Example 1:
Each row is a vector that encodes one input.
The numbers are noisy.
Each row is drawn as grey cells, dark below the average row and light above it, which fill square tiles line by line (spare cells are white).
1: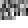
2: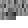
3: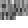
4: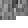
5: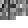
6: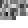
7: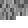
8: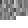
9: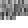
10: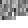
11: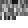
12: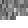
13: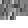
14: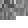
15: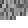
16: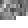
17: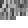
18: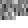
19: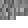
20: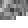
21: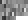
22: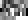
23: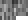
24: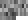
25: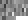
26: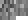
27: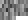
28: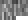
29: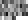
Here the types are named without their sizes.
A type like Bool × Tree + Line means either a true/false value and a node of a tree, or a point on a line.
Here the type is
Line.
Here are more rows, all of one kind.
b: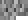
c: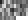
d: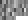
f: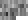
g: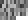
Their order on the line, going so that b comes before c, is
d, b, c, g, f.
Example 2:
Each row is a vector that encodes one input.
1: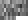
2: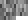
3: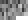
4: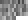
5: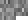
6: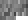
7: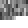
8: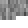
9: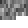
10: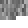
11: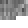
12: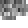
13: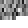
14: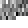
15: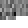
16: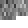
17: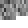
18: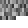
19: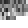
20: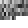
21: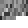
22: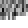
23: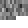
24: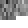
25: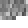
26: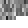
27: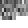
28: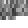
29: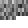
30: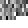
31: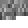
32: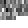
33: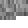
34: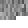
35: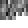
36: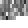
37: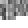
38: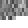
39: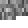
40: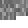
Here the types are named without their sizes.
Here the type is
Line.
